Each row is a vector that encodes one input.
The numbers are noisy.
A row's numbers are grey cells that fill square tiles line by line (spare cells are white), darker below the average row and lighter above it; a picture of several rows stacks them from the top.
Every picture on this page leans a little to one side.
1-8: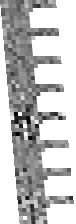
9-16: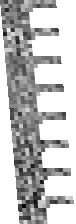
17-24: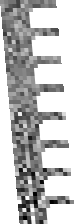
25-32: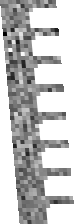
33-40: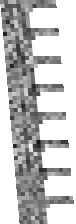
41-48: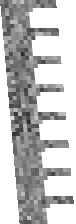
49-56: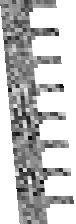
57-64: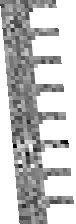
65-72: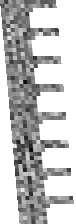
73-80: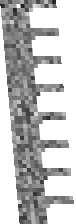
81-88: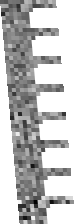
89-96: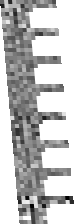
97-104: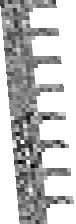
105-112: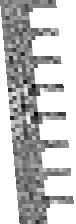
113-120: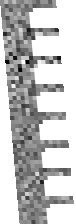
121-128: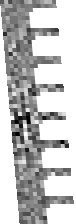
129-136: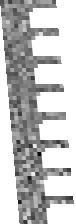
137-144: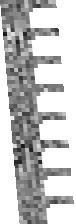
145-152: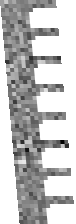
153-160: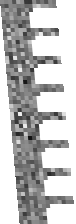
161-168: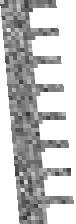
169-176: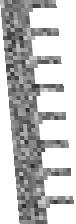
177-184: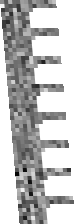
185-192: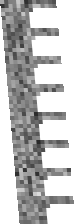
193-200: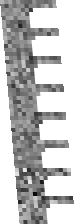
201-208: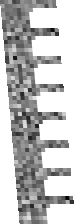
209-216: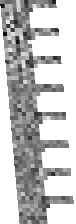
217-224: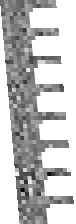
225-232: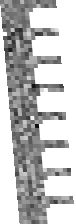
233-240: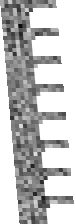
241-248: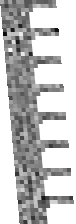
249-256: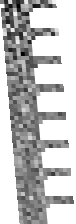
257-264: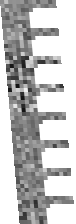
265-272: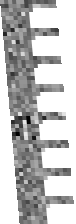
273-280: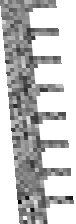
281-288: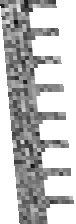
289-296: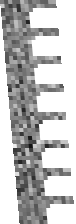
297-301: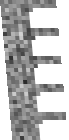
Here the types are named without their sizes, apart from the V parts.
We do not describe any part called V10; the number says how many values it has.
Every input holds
a list of items, each either a point on a line, or a true/false value and a value of V10.
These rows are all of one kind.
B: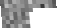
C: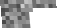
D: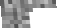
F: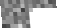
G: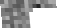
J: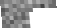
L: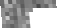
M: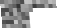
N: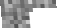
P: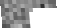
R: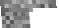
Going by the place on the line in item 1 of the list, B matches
C, J and R.
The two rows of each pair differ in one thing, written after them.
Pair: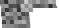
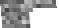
the value of V10 in item 2 of the list
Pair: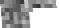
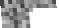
the value of V10 in item 2 of the list
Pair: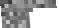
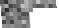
the true/false value in item 2 of the list
